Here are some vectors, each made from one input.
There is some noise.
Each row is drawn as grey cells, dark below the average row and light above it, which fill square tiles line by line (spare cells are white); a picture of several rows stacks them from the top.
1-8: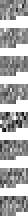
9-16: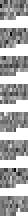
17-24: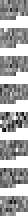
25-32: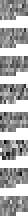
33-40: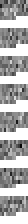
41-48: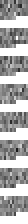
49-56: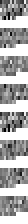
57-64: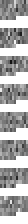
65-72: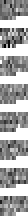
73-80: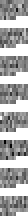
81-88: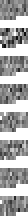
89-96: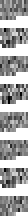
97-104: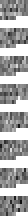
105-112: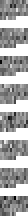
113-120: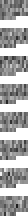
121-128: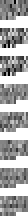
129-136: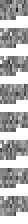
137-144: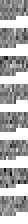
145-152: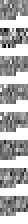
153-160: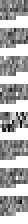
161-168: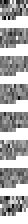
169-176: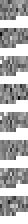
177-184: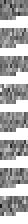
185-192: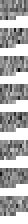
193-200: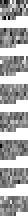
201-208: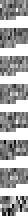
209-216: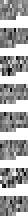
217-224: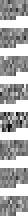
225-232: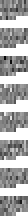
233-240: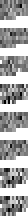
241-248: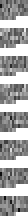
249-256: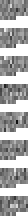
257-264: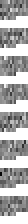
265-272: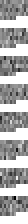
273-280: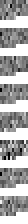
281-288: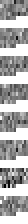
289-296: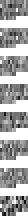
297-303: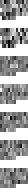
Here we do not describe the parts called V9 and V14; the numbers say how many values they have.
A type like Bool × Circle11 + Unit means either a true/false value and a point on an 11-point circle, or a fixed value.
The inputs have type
Label7 + (Line15 + V14) × V9.
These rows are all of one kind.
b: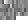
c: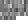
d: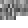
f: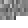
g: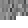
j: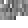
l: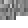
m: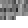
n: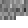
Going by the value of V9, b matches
f, j and l.
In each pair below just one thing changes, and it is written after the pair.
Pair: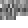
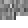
the value of V9
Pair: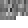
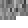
the value of V9
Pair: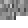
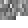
the value of V14
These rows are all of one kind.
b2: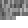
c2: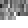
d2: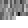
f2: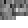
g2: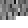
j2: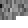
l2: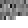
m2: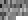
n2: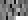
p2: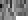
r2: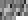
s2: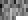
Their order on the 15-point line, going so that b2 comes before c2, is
l2, r2, f2, n2, g2, d2, b2, m2, c2, p2, j2, s2.
